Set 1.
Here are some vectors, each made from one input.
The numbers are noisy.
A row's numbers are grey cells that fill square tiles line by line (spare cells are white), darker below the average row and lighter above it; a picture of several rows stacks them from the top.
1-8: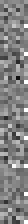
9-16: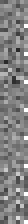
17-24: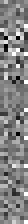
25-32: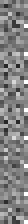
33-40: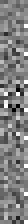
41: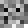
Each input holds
a point on a 5-point line.
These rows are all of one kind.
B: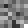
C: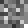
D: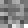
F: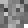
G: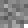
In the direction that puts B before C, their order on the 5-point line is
B, C, F, G, D.
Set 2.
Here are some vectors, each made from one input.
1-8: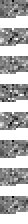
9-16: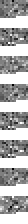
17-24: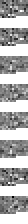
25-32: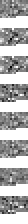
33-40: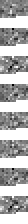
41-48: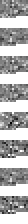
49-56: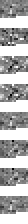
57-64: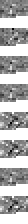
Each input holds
a point on a 5-point line.
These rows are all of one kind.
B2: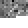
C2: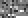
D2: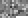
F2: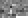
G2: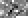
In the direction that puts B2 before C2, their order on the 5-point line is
G2, D2, F2, B2, C2.
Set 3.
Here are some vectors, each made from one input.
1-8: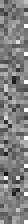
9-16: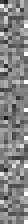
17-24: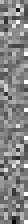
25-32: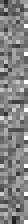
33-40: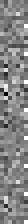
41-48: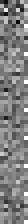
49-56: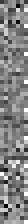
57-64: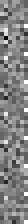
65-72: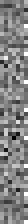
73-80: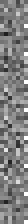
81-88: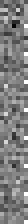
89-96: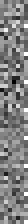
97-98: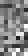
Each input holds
a point on a 16-point circle.
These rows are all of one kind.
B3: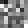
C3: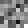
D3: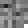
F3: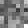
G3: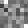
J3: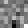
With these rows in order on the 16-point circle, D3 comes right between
F3 and J3.
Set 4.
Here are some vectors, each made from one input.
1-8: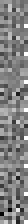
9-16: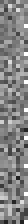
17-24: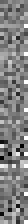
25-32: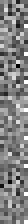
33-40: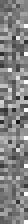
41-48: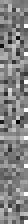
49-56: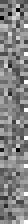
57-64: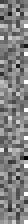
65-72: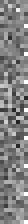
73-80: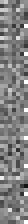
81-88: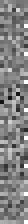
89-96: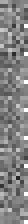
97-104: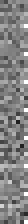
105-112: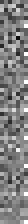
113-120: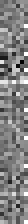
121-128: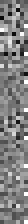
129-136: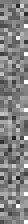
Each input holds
a point on a 12-point line.
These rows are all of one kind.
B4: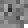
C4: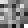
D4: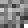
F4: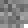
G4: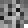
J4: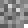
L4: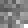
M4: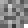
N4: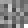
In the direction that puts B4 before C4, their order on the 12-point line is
G4, B4, F4, L4, J4, M4, N4, C4, D4.
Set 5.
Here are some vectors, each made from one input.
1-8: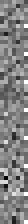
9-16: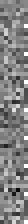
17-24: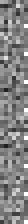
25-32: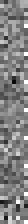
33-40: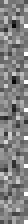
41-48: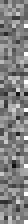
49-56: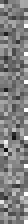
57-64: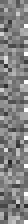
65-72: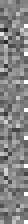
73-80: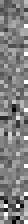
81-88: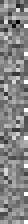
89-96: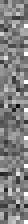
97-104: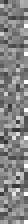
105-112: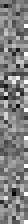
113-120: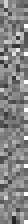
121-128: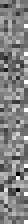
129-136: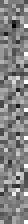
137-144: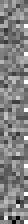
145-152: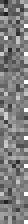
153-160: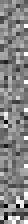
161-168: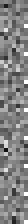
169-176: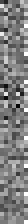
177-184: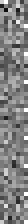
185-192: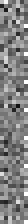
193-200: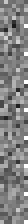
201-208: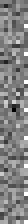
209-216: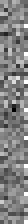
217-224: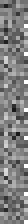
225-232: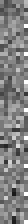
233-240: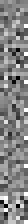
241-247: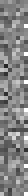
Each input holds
a point on an 8-point circle.
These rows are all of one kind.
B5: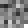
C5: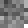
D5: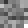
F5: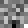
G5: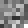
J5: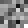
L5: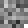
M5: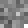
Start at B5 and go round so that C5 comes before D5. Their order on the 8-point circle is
B5, C5, D5, G5, M5, J5, L5, F5.
